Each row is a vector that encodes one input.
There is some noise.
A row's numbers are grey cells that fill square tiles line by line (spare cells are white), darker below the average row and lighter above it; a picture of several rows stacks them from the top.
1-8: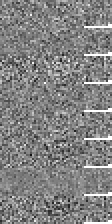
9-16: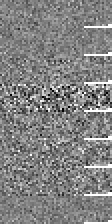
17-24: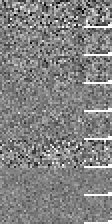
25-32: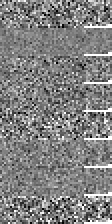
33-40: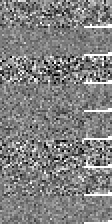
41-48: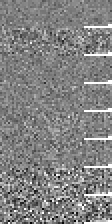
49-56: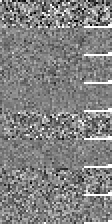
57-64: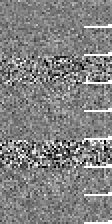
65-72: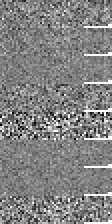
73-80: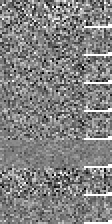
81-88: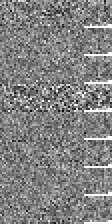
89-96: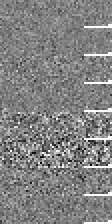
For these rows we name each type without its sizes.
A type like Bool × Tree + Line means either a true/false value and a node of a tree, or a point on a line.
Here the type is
Circle × Tree.
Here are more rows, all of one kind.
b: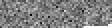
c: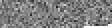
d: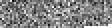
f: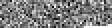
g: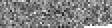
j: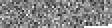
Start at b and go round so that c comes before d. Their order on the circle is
b, j, c, d, f, g.
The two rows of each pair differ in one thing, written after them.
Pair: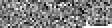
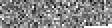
the node of the tree
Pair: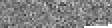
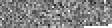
the node of the tree
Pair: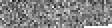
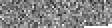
the node of the tree
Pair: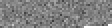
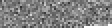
the node of the tree
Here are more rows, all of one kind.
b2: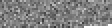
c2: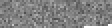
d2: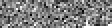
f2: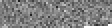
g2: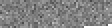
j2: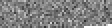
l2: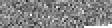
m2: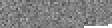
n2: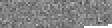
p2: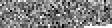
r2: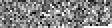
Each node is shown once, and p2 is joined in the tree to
c2.
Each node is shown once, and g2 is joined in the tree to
l2 and n2.
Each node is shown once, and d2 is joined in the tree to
f2, n2 and r2.
